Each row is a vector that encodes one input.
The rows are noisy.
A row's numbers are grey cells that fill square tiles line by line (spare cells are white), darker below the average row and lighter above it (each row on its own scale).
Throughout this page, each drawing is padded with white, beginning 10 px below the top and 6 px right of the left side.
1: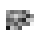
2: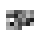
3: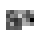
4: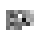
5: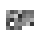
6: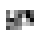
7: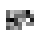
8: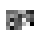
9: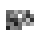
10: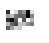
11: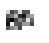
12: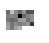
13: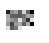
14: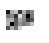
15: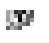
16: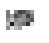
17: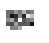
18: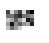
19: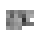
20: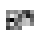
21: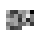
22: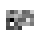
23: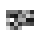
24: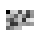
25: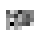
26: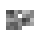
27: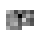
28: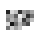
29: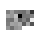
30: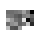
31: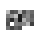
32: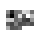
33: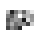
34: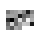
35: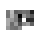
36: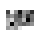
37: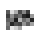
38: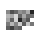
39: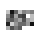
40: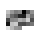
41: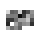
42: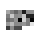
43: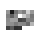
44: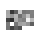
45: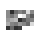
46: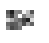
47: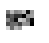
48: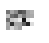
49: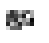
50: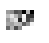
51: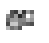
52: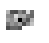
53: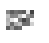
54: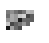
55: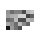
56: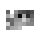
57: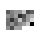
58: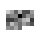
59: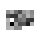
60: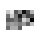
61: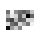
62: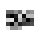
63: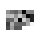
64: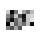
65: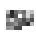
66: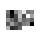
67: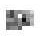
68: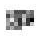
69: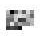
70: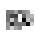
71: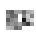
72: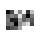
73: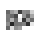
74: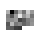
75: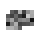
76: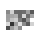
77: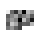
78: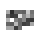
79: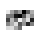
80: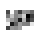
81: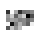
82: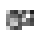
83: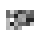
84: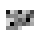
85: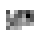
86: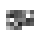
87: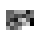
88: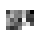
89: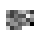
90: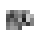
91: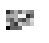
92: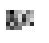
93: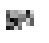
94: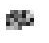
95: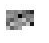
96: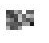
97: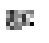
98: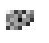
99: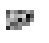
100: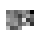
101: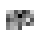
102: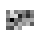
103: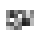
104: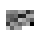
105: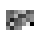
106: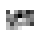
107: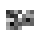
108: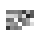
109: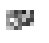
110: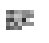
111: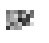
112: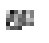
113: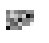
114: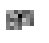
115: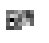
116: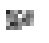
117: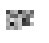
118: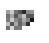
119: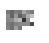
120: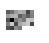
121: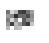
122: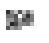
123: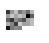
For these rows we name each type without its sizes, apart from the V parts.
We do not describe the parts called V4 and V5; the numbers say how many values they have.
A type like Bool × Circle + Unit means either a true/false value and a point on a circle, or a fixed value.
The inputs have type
(Bool × V5 + V4) × Circle.
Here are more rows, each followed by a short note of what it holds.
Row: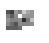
a point on a circle and a value of V4
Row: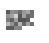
a point on a circle, a true/false value and a value of V5
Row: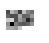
a point on a circle, a true/false value and a value of V5
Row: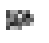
a point on a circle, a true/false value and a value of V5
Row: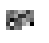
a point on a circle, a true/false value and a value of V5
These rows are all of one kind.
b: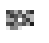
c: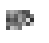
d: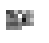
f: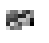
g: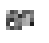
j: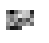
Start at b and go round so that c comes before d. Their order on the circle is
b, c, g, j, f, d.
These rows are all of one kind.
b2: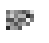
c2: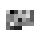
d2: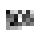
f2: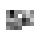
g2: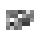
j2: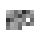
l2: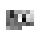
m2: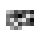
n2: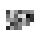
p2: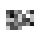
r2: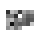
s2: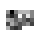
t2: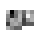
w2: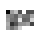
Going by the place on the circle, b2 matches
c2, l2, n2 and w2.
